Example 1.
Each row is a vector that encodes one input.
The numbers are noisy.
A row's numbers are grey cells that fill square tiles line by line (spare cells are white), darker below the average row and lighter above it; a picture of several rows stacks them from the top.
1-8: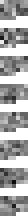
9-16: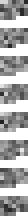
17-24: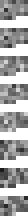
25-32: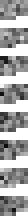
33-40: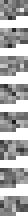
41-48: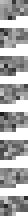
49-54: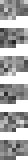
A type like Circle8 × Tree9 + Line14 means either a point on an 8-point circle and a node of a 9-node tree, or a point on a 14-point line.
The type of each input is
Label5 × Line4 × Line4.
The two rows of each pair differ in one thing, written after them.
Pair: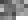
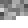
the label
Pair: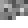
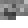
the label
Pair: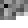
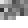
the place on one of the two 4-point lines
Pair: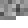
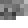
the label
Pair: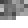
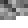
the label
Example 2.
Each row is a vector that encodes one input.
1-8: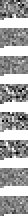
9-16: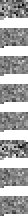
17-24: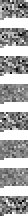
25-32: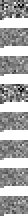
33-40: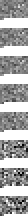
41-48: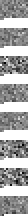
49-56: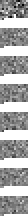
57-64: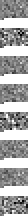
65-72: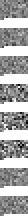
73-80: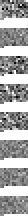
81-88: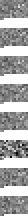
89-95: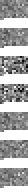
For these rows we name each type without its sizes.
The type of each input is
Bool × Bool × Bool × Bool + Tree.
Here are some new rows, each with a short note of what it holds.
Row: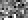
a node of a tree
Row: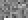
four true/false values
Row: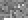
four true/false values
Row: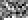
a node of a tree
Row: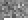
four true/false values
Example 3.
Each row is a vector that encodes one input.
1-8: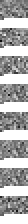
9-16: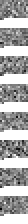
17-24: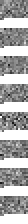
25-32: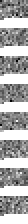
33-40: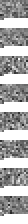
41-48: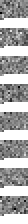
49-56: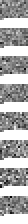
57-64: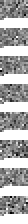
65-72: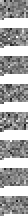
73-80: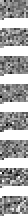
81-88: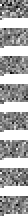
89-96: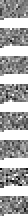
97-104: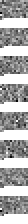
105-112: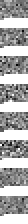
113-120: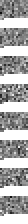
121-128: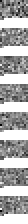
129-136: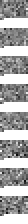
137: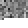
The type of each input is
List2(Circle14).
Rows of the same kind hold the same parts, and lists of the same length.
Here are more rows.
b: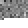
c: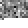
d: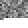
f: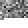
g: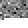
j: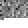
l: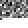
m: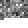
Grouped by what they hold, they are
b, c, d, f, g, j
l
m

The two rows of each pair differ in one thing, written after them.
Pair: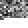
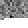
the place on the 14-point circle in item 2 of the list
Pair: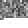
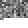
the place on the 14-point circle in item 2 of the list
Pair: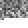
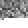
the place on the 14-point circle in item 2 of the list
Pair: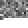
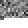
the place on the 14-point circle in item 1 of the list
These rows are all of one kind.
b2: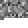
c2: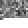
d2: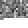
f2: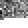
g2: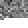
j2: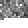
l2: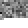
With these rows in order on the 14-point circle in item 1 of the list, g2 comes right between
f2 and l2.
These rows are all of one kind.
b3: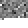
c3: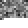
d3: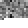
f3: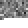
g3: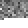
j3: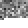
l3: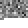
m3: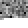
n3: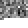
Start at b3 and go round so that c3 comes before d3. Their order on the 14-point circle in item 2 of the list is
b3, l3, g3, c3, j3, d3, f3, m3, n3.
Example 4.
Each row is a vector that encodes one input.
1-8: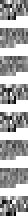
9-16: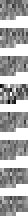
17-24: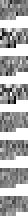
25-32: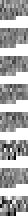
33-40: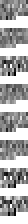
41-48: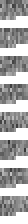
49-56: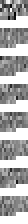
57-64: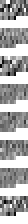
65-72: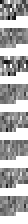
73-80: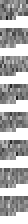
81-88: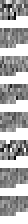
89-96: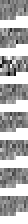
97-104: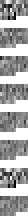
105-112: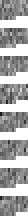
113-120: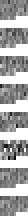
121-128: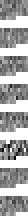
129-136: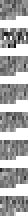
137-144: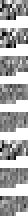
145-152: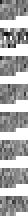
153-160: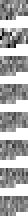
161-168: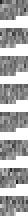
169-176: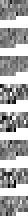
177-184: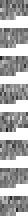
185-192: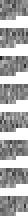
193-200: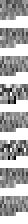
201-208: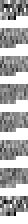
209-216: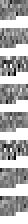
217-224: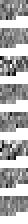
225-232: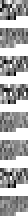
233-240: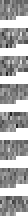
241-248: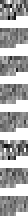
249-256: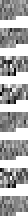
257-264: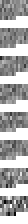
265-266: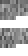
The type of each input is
Bool × Tree13.
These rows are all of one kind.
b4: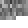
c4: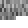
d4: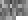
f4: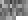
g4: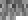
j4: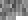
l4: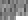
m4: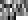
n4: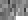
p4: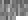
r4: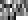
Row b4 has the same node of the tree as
d4 and f4.
